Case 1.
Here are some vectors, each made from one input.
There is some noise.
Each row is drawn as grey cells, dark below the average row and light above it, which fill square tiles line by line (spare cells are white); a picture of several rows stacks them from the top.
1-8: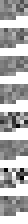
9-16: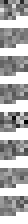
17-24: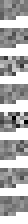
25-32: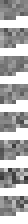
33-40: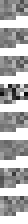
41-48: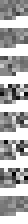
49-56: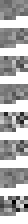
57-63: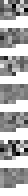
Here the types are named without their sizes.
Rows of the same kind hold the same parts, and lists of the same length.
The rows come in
2 kinds.
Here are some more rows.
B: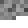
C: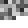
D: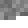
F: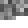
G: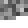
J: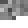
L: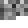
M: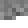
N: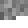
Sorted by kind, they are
B, C, J, L, N
D, F, G, M

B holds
a true/false value.
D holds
a point on a circle and a true/false value.
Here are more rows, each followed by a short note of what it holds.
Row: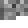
a true/false value
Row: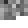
a point on a circle and a true/false value
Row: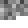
a point on a circle and a true/false value
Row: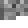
a true/false value
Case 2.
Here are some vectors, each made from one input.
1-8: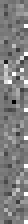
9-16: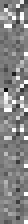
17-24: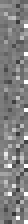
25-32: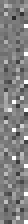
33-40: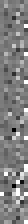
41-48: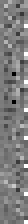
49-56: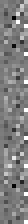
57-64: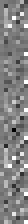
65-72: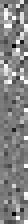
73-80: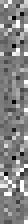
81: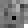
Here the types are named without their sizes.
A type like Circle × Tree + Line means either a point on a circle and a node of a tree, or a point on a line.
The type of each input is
Bool × (Circle + Unit).
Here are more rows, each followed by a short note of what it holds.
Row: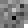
a true/false value
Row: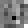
a true/false value
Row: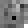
a true/false value
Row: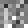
a point on a circle and a true/false value
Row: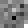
a true/false value
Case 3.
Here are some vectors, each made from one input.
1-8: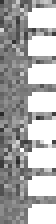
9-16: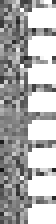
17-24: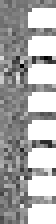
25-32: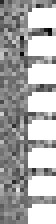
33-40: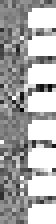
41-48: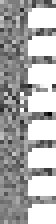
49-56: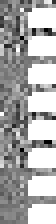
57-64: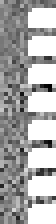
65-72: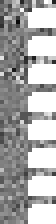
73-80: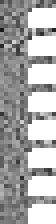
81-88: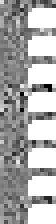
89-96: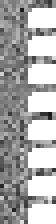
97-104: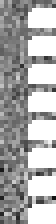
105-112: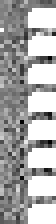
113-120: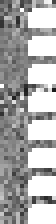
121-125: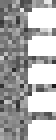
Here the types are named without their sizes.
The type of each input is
Bool × Line.
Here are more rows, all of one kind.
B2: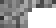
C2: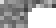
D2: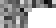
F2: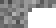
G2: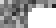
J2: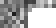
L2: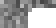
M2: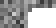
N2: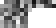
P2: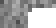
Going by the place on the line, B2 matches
J2, L2 and N2.
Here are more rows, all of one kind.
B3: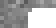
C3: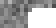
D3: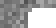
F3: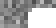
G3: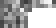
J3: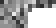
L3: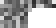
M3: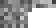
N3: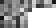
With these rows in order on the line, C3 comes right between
F3 and M3.
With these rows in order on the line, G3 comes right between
B3 and J3.
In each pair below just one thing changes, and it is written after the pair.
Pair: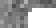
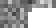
the true/false value
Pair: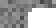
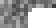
the place on the line
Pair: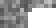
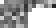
the place on the line
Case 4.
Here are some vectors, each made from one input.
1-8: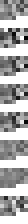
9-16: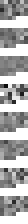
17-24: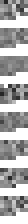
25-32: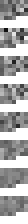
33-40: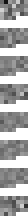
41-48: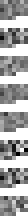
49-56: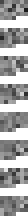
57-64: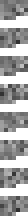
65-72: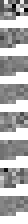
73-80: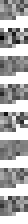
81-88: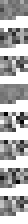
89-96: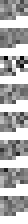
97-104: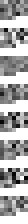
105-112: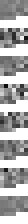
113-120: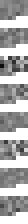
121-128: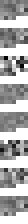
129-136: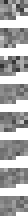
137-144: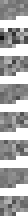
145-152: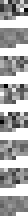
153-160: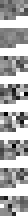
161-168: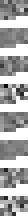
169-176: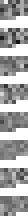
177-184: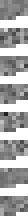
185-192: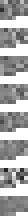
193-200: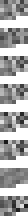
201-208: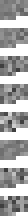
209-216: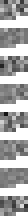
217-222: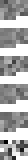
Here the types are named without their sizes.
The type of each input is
Bool × (Circle + Unit).
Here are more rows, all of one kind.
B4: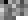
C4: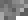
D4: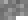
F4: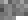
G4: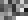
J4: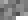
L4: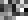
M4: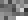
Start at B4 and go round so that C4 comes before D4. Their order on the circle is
B4, G4, C4, L4, F4, M4, D4, J4.
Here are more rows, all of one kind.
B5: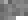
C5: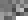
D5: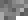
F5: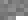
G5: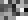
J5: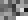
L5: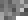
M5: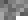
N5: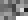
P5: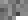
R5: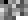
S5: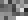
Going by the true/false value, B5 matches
F5 and P5.
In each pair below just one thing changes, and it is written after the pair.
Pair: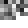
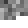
the true/false value
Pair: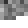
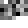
the true/false value
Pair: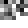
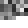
the true/false value
